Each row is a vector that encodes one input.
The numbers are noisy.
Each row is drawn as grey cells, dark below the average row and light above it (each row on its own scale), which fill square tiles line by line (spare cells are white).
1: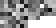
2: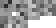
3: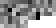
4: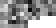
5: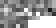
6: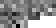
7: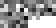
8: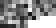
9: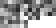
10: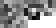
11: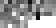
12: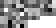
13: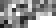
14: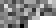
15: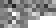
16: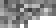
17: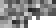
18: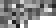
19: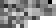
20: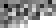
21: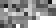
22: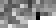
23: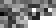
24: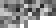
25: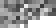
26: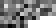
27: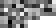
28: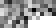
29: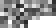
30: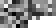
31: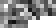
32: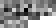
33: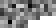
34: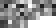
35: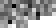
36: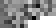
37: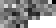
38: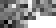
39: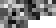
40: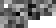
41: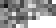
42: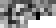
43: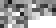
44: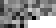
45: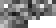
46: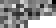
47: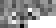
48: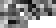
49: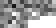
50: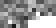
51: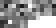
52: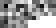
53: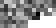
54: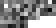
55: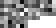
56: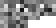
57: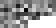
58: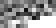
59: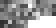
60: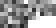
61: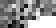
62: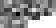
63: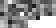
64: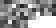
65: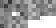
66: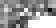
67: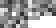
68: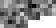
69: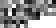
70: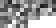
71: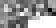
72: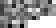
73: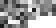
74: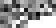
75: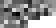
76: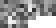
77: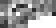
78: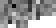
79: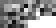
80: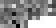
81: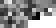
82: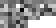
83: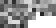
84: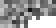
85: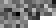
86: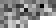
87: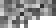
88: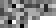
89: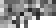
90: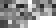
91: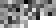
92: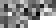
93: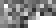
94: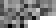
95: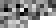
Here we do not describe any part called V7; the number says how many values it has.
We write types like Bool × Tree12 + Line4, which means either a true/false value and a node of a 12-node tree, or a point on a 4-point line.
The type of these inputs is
Bool × (Line6 + V7).
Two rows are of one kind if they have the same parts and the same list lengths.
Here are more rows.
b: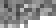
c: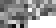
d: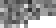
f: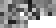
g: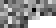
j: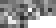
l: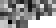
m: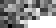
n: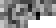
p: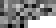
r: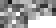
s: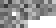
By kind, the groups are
b, d, f, l, n, r, s
c, g, j, m, p

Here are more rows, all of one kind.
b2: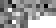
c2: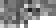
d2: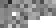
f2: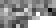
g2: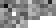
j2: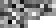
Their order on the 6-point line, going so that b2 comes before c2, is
b2, j2, d2, g2, c2, f2.
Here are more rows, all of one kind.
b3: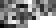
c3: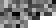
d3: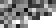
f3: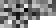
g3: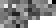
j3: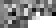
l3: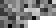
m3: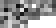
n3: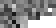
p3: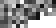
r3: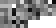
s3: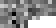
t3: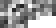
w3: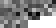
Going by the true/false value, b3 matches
j3, l3 and t3.
